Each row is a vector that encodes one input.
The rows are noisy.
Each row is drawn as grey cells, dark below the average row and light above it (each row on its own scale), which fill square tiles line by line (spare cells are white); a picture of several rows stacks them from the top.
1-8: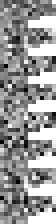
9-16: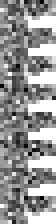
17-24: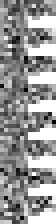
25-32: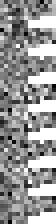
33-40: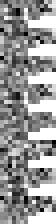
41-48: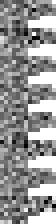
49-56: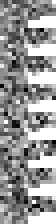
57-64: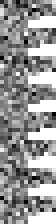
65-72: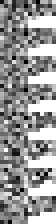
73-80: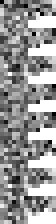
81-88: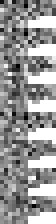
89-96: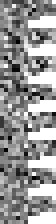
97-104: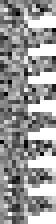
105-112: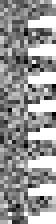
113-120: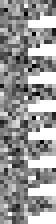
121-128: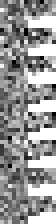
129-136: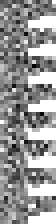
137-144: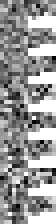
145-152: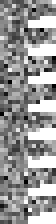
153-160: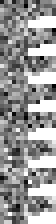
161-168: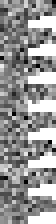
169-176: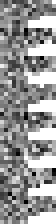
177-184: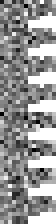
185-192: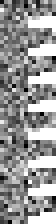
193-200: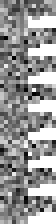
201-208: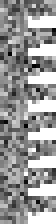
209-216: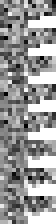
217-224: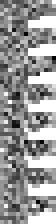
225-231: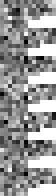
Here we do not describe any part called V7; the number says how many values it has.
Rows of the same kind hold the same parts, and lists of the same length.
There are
4 kinds of row.
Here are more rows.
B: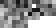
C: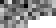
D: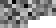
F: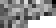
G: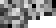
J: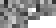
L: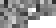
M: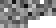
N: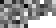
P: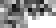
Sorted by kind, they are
B, C, D, M, N
F, G
J, L
P

